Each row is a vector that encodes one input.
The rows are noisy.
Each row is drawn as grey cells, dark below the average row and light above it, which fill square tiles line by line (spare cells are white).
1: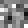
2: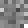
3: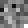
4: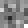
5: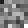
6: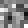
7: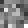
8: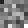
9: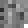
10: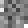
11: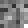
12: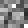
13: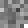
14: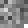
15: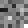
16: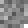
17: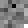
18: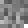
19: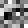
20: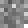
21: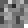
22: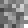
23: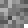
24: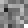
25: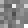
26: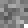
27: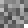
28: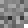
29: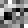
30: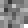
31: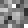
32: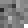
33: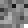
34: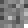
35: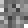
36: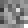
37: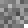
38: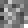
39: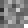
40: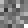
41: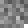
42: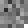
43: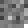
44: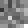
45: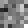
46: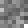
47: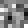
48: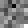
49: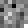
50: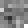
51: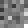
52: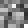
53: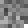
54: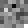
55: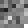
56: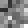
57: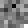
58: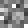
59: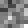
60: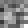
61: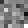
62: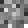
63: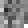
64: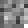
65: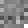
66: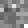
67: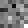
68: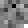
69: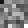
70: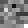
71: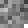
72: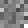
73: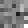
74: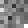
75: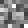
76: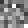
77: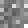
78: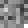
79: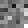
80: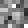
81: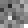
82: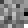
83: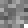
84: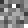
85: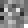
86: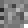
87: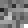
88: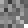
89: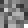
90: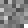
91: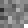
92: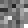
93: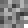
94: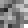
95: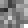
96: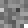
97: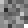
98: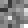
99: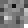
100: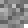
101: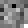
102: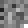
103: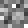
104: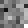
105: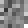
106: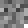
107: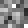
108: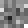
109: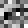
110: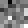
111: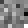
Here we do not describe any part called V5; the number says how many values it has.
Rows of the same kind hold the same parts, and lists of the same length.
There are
4 kinds of row.
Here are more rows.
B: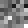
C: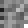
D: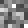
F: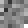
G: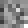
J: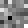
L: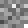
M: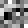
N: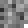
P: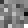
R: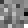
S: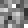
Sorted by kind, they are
B, C, F, N
D, P, R, S
G, J, L
M

